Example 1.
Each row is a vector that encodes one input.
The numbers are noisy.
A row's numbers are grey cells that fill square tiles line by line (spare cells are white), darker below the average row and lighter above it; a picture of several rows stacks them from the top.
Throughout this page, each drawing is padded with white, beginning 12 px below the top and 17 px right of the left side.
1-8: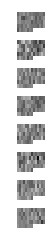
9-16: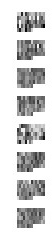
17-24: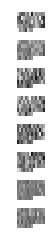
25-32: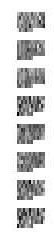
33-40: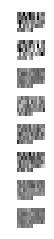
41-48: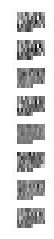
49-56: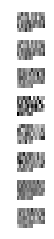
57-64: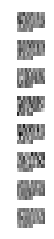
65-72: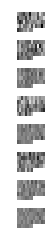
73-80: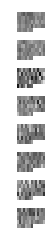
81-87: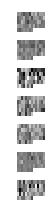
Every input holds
a point on a 10-point line, together with either a point on an 8-point circle, or a fixed value.
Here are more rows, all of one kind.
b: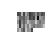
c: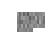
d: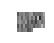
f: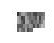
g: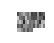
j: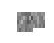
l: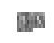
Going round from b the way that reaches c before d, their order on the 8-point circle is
b, j, c, l, d, g, f.
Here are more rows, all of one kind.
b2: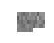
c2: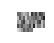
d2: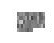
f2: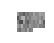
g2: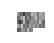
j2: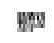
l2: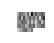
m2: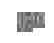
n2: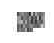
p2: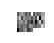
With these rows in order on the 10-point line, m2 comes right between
j2 and l2.
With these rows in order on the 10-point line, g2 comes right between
f2 and p2.
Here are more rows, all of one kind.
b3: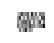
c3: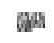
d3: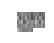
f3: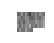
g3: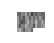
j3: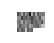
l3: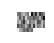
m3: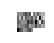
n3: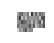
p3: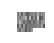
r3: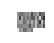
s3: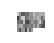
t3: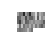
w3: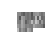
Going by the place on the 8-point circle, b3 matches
c3, g3, n3 and p3.
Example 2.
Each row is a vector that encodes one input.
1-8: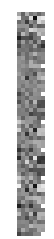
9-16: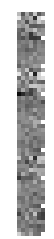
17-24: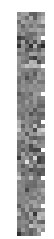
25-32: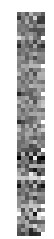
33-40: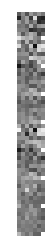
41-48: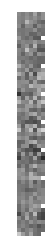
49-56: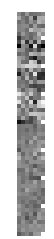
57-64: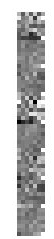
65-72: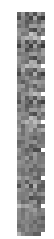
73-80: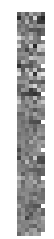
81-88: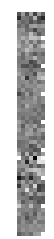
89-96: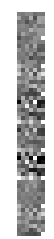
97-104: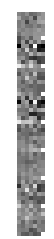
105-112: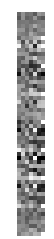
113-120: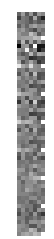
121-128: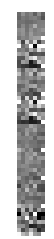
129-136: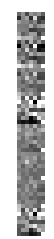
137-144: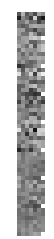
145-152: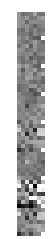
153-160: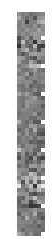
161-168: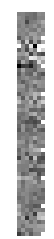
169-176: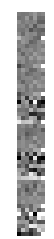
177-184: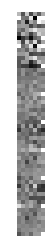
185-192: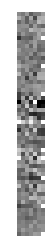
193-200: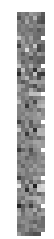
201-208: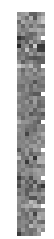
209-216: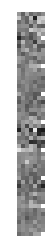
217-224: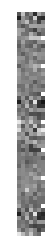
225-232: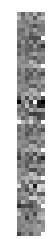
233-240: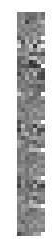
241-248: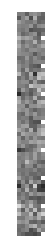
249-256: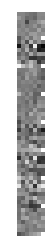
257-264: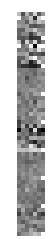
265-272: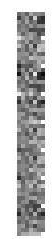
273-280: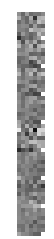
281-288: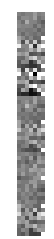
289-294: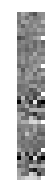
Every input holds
a point on a 10-point line and a true/false value.
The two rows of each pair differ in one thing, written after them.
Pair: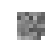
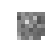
the place on the 10-point line
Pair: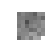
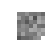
the place on the 10-point line
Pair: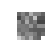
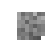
the place on the 10-point line
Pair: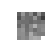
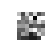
the true/false value
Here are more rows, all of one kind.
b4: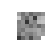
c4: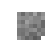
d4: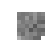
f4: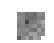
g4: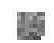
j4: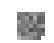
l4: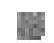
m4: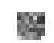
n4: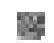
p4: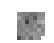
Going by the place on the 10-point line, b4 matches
f4, j4, l4 and p4.
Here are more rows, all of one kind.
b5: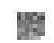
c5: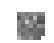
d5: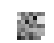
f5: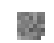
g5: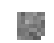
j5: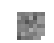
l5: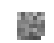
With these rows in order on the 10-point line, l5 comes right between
f5 and j5.
